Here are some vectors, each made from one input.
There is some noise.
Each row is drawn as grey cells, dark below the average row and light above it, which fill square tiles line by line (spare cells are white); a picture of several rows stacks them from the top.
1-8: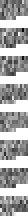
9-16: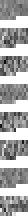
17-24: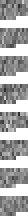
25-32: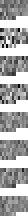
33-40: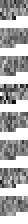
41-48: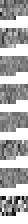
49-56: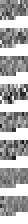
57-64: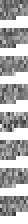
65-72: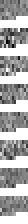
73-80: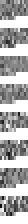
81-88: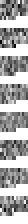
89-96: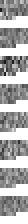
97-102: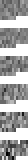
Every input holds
a node of a 10-node tree, together with either one of 9 labels, or four true/false values.
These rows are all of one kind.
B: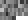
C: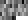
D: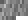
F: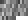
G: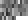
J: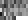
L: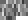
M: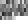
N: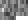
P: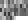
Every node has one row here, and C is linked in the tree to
D and G.
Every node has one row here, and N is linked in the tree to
P.
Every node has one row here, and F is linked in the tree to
D and P.
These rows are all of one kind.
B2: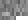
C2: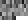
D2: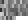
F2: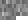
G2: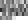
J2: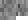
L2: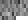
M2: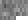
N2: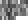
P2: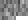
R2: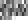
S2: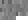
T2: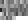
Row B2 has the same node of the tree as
F2, M2, N2 and R2.
